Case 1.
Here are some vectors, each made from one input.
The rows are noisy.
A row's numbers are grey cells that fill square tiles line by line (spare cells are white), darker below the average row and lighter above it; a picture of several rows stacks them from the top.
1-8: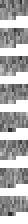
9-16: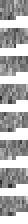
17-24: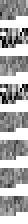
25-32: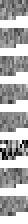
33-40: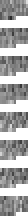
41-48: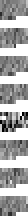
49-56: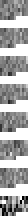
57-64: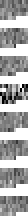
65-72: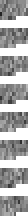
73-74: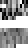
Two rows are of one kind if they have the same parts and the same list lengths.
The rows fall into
2 kinds.
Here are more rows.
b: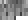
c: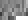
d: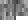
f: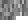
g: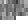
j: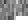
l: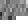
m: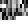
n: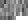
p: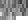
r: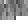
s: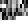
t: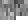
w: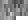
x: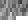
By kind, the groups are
b, c, d, f, g, j, l, n, p, r, t, w, x
m, s

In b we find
four true/false values.
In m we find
a fixed value.
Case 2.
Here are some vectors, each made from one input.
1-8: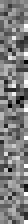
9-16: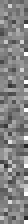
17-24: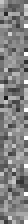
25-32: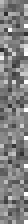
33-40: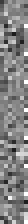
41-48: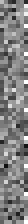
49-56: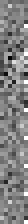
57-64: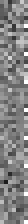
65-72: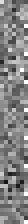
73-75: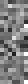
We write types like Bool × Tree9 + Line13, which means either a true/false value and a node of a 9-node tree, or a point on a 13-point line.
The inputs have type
Line8.
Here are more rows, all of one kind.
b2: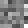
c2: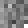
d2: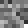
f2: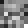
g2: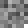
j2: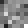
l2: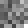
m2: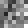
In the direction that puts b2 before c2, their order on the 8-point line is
l2, m2, b2, d2, c2, g2, f2, j2.
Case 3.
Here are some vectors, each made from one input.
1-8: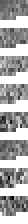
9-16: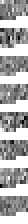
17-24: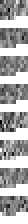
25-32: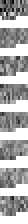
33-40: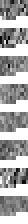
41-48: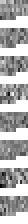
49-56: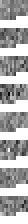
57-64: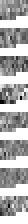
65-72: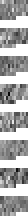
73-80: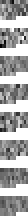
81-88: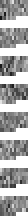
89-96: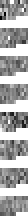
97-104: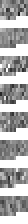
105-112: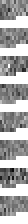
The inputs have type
Circle10.
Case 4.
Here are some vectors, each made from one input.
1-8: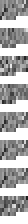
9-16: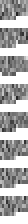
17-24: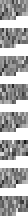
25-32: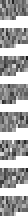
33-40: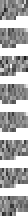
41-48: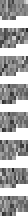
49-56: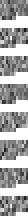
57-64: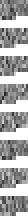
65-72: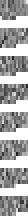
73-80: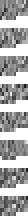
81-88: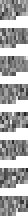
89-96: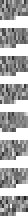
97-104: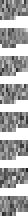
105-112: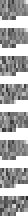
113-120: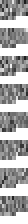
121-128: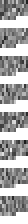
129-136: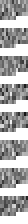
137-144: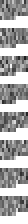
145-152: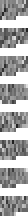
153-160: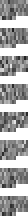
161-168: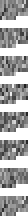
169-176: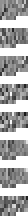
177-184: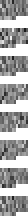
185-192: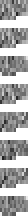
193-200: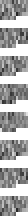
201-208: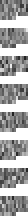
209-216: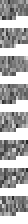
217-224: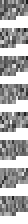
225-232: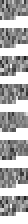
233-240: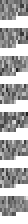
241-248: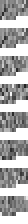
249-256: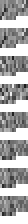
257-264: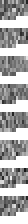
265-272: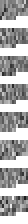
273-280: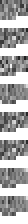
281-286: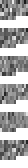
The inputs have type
Line9.
